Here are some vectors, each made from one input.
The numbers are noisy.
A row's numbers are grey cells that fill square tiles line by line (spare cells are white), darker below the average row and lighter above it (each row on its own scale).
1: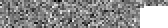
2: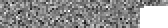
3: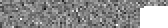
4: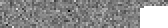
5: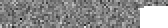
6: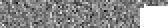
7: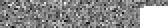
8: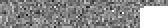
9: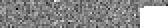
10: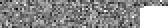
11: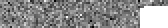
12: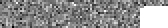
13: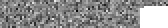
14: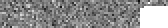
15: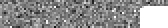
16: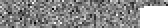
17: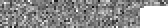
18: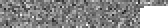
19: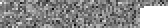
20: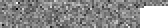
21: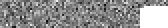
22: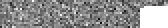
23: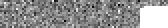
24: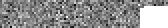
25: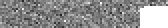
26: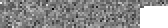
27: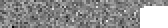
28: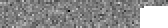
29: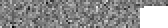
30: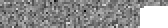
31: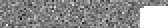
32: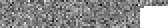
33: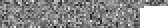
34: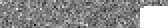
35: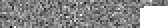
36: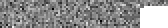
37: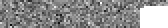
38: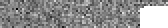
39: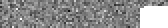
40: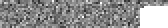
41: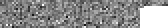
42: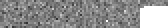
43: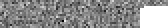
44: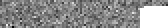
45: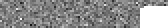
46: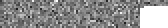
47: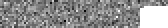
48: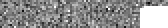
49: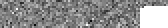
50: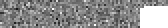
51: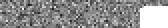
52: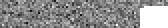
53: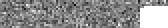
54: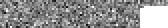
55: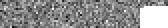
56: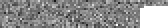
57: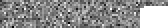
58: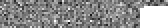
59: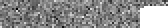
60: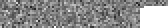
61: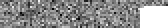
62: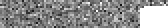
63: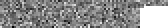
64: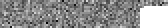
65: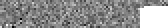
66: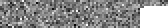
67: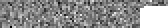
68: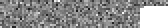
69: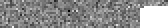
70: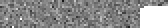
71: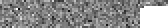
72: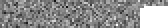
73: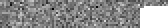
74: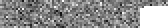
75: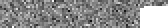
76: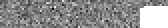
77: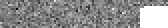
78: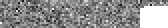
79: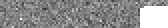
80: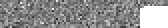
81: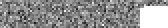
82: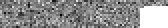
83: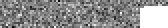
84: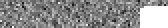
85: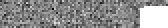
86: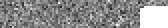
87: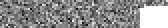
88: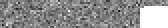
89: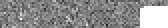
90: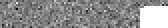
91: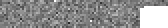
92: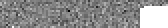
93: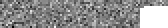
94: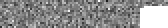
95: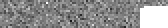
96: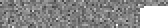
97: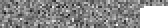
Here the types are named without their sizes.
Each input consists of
a node of a tree, together with either a node of a tree, or four true/false values.
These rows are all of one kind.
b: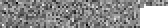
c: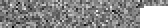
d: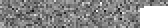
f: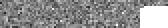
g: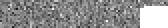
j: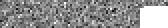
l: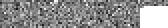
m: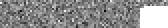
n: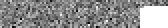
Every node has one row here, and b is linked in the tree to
f and g.
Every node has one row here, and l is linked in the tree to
j.
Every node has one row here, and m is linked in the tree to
g.
